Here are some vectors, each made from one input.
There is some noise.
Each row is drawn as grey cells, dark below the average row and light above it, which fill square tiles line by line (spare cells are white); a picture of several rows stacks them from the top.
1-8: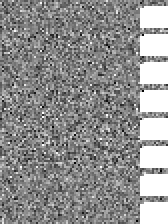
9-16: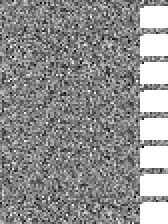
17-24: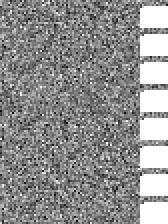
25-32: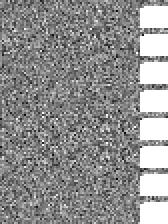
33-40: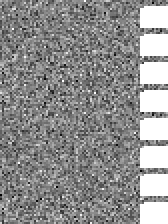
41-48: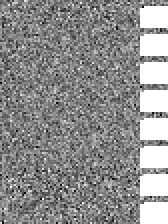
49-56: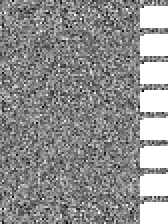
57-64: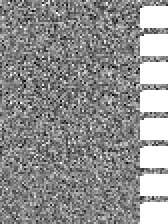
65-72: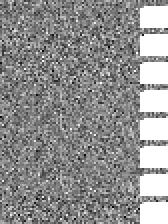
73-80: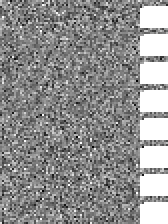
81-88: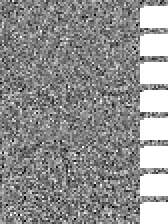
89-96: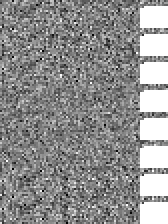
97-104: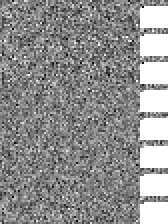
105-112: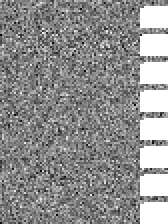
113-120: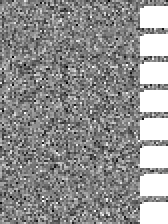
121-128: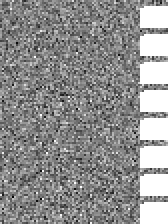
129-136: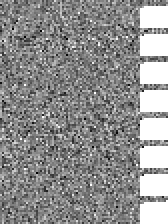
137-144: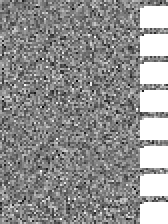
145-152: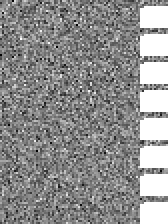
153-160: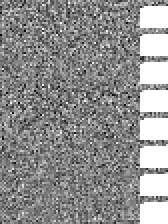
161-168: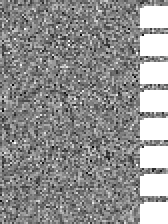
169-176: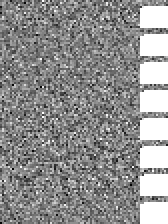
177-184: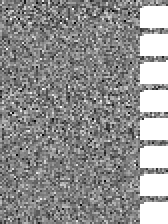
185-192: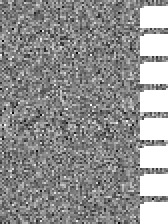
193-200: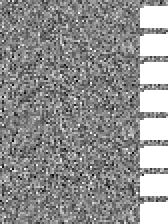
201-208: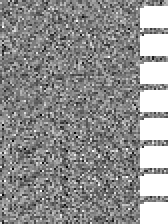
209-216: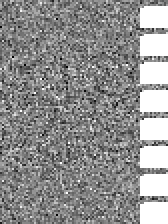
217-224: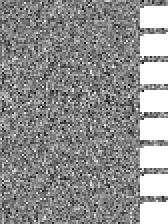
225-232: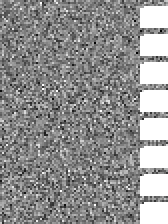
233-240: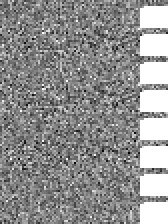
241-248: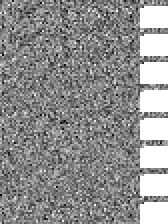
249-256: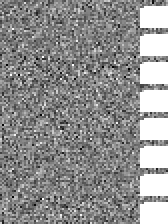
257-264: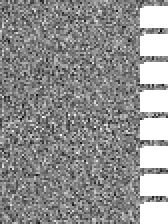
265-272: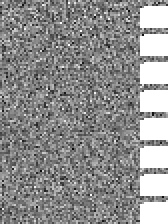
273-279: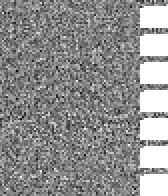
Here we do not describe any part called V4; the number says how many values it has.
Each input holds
either a point on an 11-point circle and three true/false values, or a point on a 13-point line, or a value of V4.
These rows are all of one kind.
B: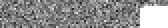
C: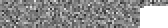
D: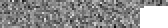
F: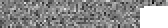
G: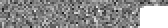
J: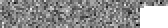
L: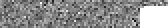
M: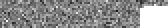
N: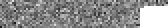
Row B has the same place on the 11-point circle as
G and M.
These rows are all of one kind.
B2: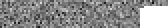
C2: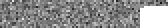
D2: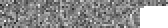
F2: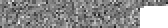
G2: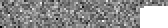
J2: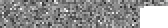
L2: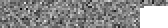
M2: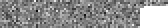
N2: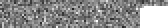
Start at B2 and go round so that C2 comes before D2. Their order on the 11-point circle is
B2, L2, N2, C2, F2, D2, M2, J2, G2.
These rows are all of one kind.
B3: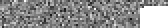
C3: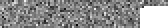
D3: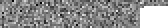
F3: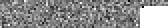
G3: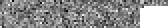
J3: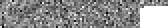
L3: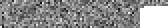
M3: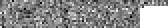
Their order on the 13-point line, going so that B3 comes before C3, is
F3, B3, C3, D3, L3, J3, G3, M3.
